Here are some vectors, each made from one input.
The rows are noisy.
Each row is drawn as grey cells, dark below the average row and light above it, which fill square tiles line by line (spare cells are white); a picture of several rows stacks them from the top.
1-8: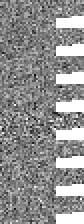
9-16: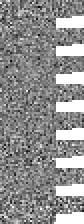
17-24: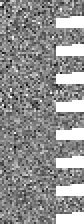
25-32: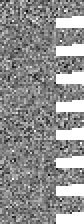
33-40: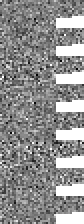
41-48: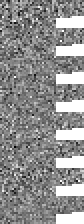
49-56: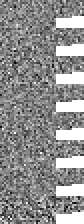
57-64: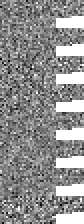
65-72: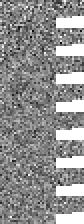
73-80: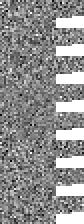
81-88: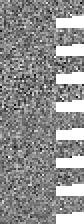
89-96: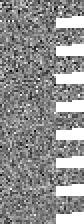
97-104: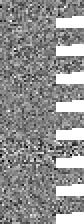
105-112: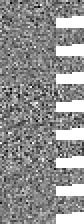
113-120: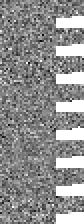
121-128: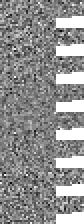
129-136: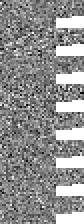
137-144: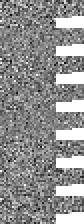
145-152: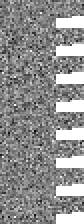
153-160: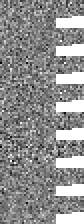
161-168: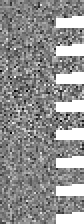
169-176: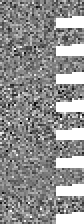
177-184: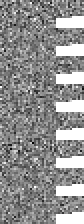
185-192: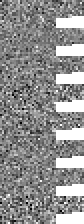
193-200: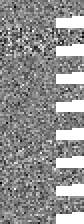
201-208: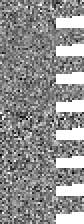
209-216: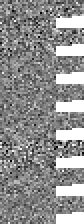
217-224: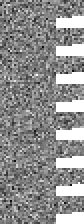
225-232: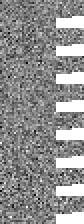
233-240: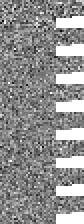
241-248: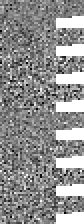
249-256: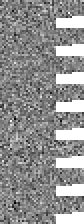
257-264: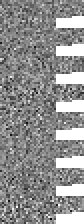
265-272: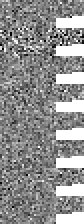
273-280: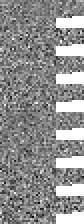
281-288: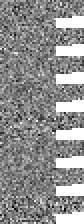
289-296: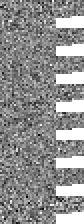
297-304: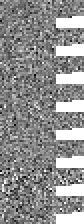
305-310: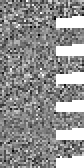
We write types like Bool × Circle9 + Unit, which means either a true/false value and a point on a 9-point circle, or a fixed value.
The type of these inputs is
Bool × (Circle17 + Unit) × Line5.
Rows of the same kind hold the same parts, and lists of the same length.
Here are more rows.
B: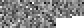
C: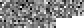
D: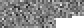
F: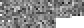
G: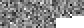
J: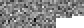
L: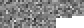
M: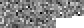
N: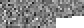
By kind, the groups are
B, C, D, F, G, M, N
J, L

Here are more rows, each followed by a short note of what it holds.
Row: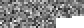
a point on a 5-point line and a true/false value
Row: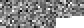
a point on a 17-point circle, a point on a 5-point line and a true/false value
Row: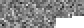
a point on a 17-point circle, a point on a 5-point line and a true/false value
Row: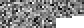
a point on a 5-point line and a true/false value
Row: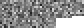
a point on a 17-point circle, a point on a 5-point line and a true/false value
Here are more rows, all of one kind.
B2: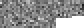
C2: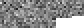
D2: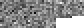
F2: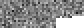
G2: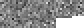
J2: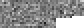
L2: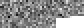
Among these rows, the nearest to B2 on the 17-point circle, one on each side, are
C2 and L2.
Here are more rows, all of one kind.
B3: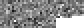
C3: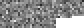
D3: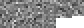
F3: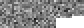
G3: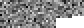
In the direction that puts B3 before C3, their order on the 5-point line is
B3, F3, G3, D3, C3.
